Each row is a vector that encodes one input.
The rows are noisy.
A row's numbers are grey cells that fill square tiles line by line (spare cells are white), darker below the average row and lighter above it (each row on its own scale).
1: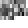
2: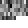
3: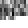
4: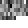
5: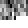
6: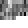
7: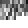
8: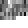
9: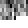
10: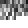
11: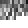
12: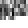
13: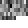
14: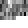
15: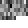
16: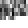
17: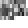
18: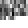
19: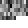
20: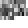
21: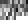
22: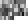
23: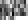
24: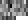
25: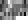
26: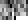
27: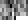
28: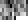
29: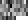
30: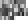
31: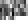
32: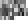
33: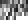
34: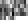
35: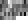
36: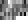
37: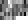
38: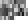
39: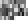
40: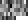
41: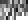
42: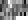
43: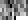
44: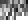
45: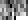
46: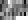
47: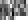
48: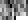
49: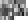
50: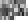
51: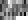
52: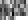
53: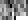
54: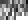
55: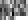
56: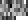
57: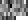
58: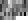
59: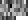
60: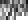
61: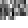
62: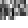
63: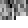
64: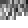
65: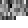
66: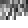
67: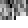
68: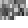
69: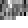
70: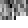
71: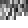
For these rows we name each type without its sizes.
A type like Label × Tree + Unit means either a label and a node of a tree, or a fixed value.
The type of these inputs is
Line.
